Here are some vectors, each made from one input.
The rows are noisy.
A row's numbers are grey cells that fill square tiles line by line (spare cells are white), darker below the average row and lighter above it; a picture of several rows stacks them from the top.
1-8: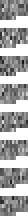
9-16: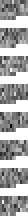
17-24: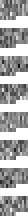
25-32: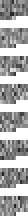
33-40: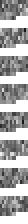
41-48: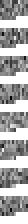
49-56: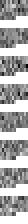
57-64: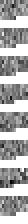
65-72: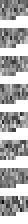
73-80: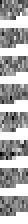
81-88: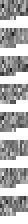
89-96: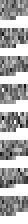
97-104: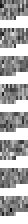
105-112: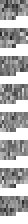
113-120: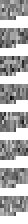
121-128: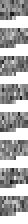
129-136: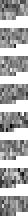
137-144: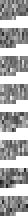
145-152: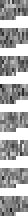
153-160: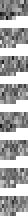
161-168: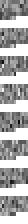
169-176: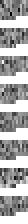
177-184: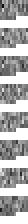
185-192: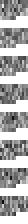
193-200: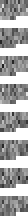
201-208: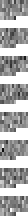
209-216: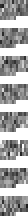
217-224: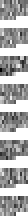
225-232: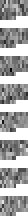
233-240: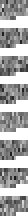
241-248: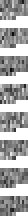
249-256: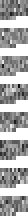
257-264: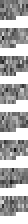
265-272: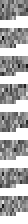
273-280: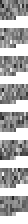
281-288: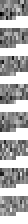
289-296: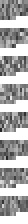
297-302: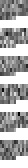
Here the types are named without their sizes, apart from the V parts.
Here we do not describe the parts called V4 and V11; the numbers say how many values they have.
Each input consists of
a true/false value and a value of V11, together with either a point on a line, or a value of V4.
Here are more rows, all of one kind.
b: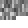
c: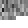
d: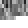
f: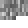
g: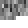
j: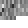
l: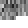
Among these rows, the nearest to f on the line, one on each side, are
j and l.
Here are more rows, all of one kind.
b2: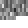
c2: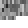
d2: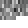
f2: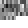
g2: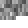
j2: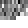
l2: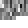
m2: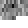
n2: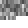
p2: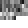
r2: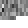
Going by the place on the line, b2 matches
c2, d2, g2 and n2.
